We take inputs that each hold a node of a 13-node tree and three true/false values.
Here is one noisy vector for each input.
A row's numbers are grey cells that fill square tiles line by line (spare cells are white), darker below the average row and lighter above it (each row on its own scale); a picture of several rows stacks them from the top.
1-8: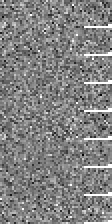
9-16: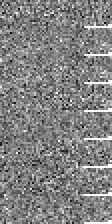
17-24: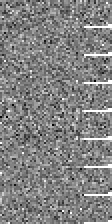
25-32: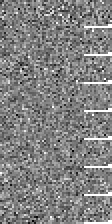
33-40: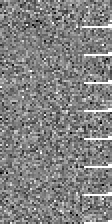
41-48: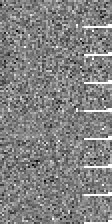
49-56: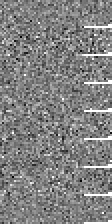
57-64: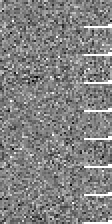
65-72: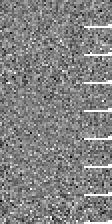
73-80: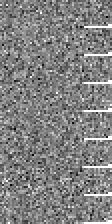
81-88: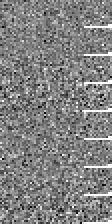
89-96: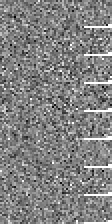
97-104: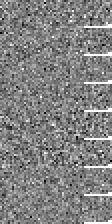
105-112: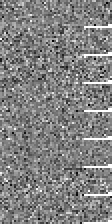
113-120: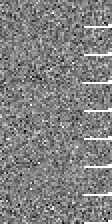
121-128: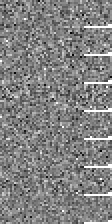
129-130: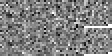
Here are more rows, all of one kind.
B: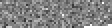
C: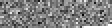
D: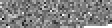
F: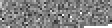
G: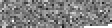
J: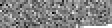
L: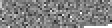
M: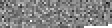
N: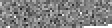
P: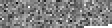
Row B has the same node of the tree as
D, F, L and N.
